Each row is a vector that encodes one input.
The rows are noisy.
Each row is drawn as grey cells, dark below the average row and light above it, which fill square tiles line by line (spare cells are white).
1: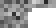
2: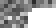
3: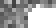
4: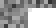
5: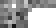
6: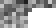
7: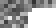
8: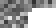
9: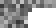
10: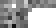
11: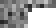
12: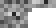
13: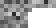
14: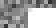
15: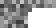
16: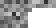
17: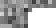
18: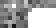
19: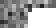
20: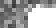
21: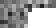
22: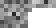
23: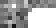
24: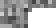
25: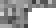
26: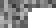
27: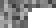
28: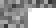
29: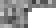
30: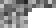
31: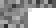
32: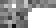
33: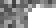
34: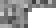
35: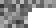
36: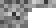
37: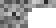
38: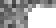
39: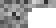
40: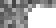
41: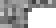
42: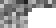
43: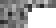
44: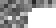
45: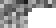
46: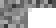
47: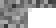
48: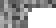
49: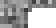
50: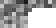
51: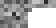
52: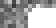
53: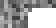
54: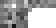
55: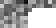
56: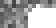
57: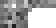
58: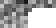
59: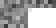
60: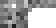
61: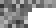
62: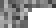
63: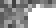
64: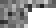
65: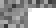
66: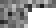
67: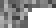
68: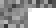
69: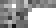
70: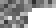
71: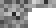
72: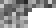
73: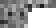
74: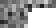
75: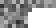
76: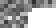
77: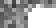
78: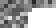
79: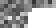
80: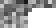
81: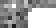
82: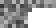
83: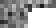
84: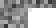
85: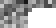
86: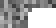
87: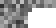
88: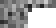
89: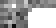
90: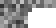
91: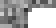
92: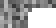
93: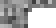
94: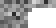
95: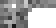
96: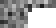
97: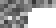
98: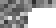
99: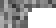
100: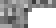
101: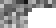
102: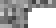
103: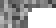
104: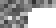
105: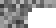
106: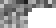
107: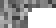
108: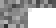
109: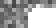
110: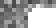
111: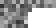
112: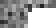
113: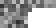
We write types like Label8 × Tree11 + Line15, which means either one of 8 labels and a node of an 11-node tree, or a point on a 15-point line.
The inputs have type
Label10.
